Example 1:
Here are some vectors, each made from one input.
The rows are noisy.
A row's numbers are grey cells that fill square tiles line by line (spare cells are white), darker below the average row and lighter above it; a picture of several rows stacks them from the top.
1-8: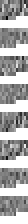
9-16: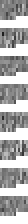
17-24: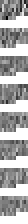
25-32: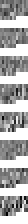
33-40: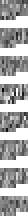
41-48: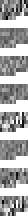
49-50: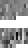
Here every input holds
a point on a 7-point line.
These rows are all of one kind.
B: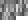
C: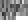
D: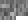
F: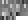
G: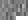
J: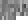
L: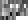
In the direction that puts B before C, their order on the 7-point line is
L, F, G, D, B, J, C.
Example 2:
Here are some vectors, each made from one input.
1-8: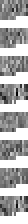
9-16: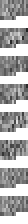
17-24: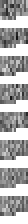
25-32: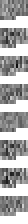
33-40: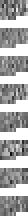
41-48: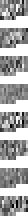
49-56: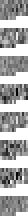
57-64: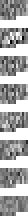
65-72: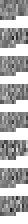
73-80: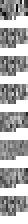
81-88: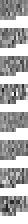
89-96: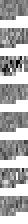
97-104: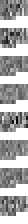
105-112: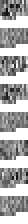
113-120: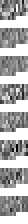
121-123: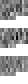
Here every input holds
a point on an 11-point line.
